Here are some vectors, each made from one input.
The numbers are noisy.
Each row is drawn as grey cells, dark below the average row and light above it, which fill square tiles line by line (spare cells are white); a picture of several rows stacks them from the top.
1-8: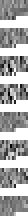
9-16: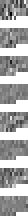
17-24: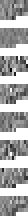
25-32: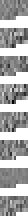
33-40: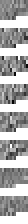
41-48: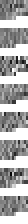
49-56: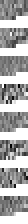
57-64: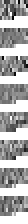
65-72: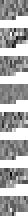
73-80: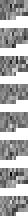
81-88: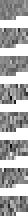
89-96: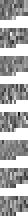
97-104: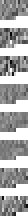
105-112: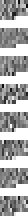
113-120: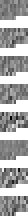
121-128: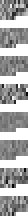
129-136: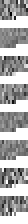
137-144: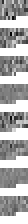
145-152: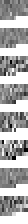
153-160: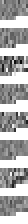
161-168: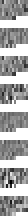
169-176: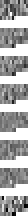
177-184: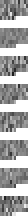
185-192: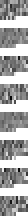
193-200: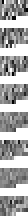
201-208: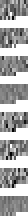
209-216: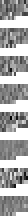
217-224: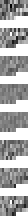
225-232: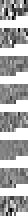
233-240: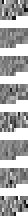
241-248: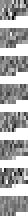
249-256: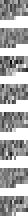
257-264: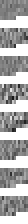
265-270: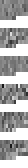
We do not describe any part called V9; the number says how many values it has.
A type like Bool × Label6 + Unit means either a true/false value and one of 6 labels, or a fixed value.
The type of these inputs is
List3(Bool × V9).
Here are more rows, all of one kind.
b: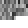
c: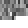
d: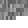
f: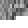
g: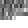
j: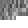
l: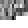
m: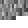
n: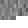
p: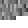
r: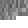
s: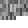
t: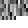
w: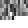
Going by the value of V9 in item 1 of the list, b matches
d, l, n and s.
